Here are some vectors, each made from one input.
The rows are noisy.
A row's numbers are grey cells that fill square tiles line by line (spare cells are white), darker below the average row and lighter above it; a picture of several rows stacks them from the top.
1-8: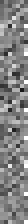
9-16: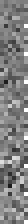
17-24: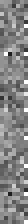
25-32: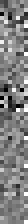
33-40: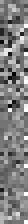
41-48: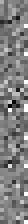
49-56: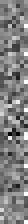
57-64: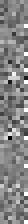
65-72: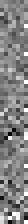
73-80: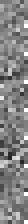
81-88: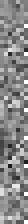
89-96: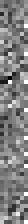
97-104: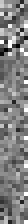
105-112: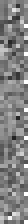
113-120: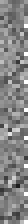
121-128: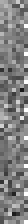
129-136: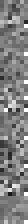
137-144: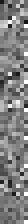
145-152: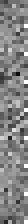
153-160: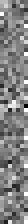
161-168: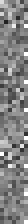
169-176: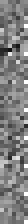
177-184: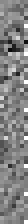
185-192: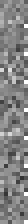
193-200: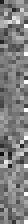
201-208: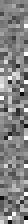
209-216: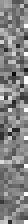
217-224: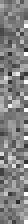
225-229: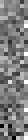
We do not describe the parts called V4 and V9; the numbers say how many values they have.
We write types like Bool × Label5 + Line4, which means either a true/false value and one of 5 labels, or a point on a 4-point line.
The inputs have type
Bool × Circle8 × Label7 × V4 × V9.
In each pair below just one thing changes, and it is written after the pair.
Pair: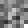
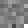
the true/false value
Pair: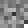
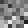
the value of V9
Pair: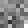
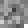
the place on the 8-point circle
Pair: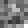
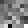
the label
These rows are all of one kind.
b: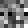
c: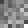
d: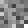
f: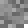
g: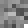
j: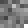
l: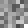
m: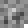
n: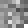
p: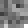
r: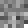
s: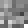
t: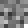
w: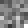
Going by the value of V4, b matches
g, j, p and r.
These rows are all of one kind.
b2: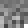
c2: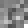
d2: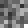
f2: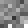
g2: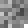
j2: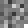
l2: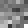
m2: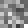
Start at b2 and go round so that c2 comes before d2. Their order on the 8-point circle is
b2, m2, g2, c2, f2, j2, d2, l2.
